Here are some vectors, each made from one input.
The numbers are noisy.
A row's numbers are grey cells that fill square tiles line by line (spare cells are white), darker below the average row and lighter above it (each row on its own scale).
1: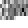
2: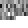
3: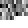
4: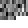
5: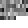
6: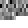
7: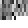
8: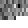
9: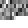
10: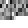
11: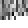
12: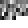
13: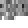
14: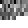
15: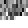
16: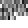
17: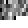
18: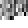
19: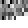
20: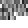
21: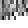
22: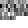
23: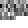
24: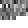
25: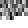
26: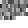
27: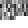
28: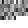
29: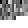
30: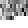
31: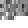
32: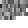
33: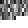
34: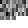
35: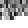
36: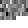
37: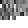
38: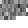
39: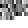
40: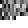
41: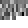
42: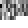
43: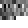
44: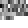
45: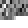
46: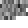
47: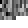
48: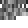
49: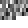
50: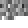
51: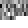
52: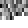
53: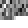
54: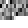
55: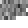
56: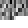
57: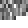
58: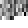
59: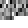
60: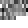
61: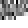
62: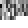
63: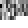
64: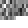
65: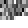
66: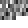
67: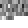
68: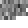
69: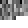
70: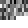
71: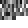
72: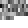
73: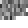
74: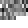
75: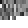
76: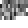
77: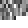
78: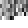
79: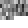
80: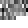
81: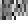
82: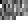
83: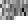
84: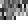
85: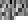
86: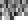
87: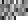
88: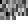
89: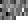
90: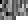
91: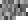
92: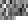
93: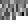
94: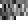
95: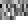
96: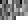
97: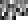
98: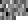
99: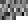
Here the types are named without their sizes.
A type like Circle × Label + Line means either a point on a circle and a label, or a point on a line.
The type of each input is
Label × (Label + Tree).
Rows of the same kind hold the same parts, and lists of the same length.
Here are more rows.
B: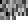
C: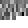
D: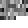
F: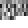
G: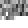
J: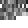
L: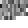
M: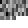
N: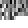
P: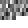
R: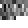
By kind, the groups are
B, C, D, J, M, P, R
F, G, L, N

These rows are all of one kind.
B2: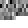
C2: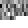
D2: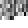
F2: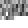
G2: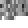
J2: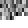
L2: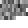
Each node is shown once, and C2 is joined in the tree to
D2, J2 and L2.
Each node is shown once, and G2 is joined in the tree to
D2.
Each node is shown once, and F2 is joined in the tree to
L2.
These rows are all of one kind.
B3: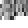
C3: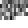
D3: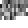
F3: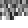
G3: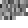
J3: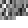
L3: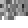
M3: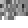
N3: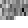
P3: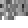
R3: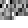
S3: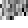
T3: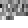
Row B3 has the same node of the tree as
D3, L3, M3 and P3.
